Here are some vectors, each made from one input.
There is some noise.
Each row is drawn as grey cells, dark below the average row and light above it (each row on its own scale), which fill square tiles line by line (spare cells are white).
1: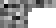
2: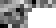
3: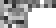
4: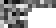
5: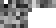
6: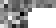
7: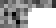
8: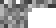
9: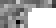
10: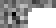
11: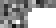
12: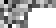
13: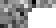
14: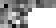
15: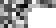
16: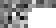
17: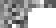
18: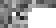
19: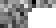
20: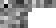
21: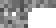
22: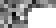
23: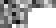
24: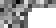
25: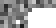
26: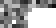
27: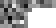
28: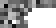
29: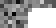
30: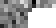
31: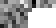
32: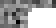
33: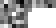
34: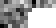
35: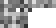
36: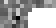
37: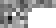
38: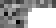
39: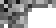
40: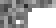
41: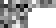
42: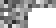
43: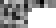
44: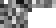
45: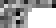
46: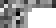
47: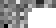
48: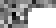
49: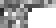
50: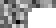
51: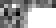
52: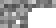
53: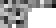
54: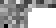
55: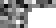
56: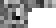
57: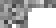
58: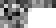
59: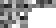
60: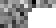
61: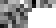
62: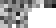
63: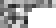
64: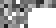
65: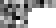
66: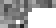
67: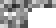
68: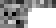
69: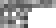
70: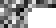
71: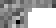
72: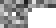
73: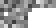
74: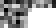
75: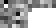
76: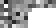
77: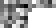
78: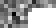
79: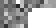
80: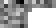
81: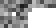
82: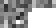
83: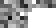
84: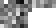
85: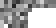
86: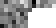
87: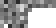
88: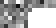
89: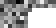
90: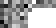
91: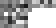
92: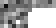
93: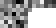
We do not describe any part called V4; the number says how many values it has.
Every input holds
a list of up to two items, each a true/false value and a value of V4.
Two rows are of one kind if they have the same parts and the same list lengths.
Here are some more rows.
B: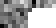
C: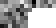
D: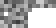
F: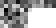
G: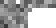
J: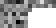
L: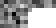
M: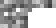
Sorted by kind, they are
B, C
D, F, J, L
G, M

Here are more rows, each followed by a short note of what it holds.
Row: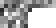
a list of two items
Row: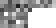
a list of two items
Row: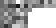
a list of two items
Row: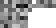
a list of two items
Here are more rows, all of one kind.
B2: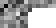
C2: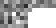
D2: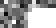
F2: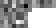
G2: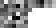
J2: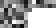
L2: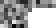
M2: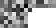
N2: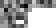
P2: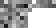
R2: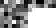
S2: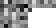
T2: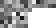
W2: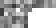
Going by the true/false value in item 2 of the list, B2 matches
C2, T2 and W2.
